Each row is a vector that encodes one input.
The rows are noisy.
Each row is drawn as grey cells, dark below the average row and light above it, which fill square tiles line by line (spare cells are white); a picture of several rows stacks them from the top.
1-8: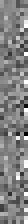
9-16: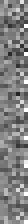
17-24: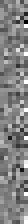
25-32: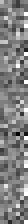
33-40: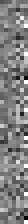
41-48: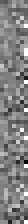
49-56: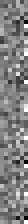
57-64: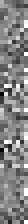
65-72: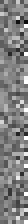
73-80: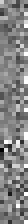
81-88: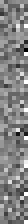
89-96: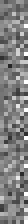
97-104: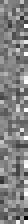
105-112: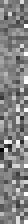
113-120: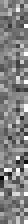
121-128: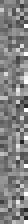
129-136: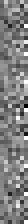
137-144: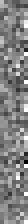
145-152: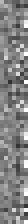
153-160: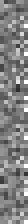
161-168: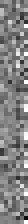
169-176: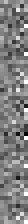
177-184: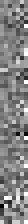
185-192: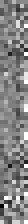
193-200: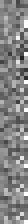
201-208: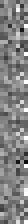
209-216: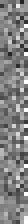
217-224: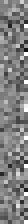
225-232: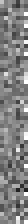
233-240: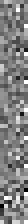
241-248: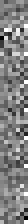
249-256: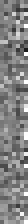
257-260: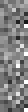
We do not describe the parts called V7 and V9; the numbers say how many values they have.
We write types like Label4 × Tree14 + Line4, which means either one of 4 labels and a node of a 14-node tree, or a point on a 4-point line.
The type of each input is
Bool × V7 × V9 + List2(Line5).
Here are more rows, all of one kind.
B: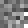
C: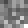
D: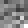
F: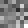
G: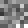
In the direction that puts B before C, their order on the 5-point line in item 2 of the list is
B, F, D, C, G.
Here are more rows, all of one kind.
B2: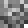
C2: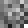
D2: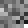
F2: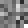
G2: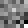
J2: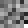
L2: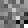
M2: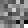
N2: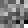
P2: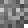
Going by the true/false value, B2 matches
C2 and P2.
